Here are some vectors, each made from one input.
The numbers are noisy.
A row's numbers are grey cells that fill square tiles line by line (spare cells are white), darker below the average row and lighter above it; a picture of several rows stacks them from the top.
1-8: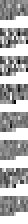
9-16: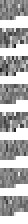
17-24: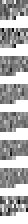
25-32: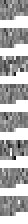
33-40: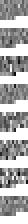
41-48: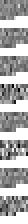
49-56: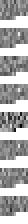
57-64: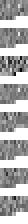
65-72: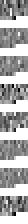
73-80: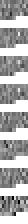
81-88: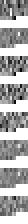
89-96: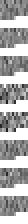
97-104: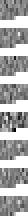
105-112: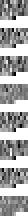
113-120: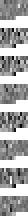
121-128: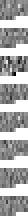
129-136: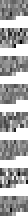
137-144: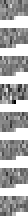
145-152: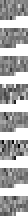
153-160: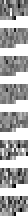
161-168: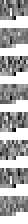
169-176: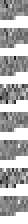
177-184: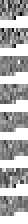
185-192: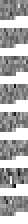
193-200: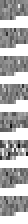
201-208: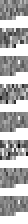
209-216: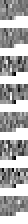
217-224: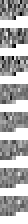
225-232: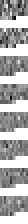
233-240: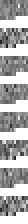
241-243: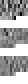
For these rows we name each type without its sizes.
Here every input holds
either a point on a circle, or a fixed value, or two labels.
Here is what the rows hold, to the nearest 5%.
About 30% of them hold a point on a circle. About 5% of them hold a fixed value. The rest hold two labels.
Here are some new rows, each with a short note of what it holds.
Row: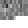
two labels
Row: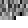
a point on a circle
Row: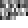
a fixed value
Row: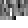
a point on a circle
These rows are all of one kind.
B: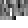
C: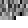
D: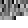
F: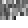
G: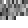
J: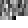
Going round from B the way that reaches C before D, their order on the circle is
B, J, C, D, G, F.
